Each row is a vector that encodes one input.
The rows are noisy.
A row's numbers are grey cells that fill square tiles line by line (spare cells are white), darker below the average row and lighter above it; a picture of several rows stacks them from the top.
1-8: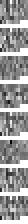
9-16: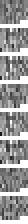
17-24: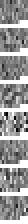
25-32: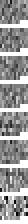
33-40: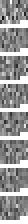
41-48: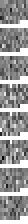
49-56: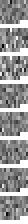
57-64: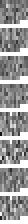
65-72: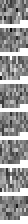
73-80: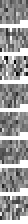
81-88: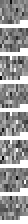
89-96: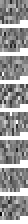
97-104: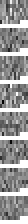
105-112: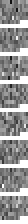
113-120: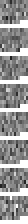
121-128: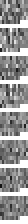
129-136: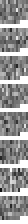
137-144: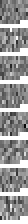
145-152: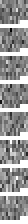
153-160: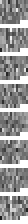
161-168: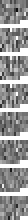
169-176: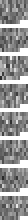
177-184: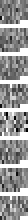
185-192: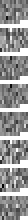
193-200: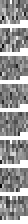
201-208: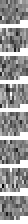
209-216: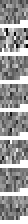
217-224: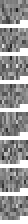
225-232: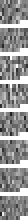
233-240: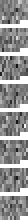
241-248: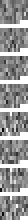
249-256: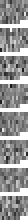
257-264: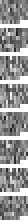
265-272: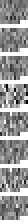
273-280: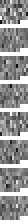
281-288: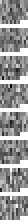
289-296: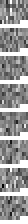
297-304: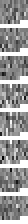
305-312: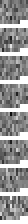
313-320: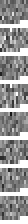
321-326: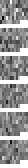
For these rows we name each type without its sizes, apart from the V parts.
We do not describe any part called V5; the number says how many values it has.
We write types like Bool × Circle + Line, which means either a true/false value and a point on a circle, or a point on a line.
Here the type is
List(Label × V5 + Line).
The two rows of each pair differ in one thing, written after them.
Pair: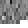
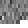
the label in item 2 of the list
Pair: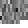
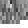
the label in item 2 of the list
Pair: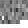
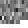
the value of V5 in item 1 of the list
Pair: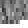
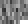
the value of V5 in item 2 of the list
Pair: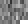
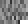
the value of V5 in item 2 of the list
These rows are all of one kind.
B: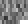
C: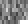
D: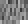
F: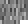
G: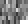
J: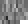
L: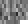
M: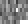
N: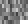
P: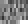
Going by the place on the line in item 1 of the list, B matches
C, G, J and L.
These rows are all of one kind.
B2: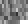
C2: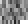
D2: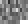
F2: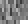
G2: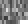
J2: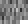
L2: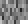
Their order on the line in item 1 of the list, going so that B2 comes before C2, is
G2, B2, D2, J2, F2, L2, C2.
